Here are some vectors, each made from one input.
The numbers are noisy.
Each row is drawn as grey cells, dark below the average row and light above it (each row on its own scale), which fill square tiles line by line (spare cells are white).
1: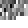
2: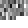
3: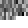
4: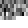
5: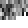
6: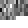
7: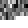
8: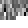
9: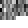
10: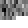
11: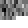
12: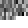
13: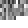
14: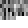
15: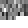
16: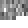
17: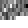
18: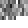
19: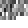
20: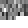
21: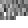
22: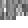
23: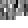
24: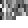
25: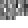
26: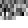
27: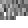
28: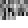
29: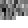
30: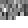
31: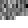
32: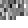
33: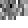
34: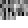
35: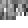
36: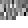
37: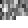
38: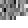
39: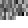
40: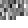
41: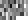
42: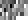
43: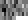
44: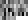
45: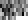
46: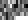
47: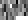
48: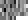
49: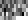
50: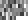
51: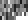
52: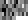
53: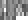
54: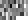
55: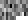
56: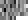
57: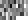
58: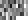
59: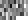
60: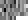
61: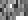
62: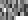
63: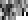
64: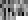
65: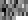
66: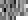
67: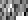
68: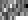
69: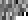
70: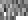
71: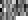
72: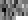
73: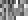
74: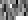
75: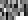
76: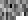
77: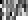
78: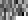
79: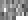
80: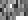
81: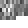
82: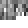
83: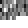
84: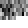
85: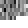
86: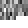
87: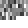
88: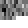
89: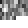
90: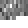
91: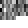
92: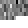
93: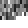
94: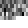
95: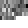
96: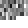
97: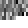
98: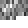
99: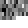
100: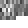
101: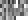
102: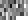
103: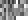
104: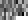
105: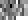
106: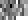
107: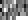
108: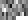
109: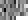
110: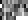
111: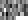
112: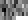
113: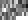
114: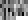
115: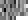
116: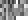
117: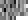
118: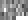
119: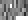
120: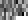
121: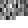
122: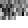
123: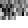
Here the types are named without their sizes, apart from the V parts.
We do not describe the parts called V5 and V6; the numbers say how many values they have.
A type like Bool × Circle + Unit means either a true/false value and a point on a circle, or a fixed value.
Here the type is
Bool × (Line + V6) × V5.
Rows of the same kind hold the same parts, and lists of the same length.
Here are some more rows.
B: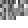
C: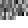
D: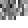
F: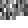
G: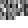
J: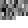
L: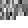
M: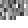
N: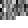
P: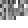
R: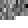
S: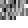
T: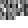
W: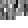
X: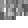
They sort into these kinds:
B, C, D, J, M, P, S
F, G, L, N, R, T, W, X

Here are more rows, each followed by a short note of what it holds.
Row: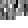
a true/false value, a value of V5 and a value of V6
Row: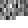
a true/false value, a value of V5 and a value of V6
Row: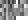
a point on a line, a true/false value and a value of V5
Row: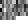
a true/false value, a value of V5 and a value of V6
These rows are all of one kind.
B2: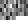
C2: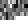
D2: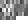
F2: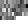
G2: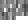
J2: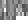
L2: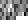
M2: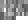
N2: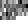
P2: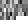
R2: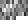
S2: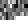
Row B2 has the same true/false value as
C2, G2 and S2.
